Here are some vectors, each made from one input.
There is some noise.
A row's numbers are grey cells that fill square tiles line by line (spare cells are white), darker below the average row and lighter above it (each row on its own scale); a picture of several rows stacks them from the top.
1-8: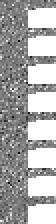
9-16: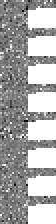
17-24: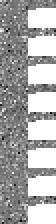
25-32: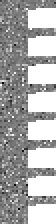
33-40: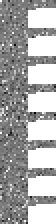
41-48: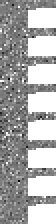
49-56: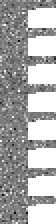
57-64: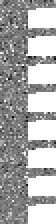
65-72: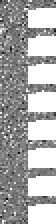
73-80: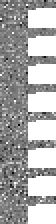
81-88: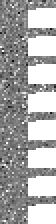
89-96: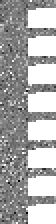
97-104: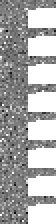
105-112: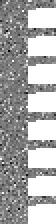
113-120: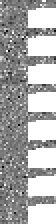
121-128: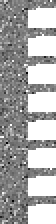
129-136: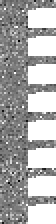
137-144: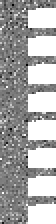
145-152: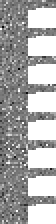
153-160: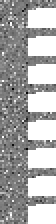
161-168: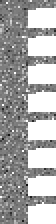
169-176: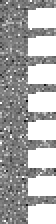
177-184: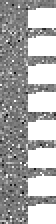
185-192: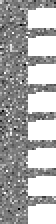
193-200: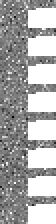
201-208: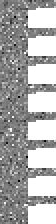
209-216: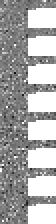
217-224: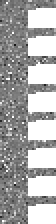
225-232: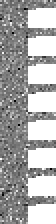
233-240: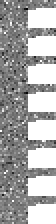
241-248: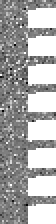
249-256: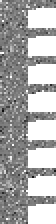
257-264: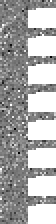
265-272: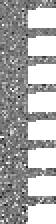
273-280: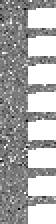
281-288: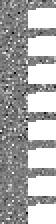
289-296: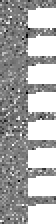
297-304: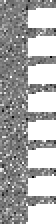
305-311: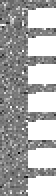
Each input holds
either a point on a 10-point line, or a point on a 14-point line and five true/false values.
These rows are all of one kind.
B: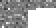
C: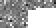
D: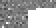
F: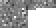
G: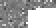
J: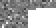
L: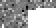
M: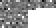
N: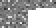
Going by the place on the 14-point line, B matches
J and M.
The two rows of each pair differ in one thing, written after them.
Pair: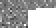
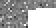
one of the five true/false values
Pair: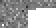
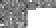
one of the five true/false values
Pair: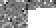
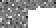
the place on the 14-point line
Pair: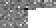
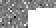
the place on the 14-point line
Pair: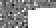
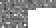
one of the five true/false values
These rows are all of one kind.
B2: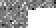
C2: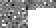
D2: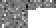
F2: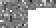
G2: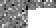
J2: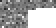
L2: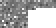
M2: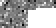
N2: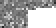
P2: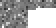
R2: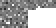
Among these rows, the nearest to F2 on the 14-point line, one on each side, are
M2 and N2.
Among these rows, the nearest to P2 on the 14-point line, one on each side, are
D2 and J2.
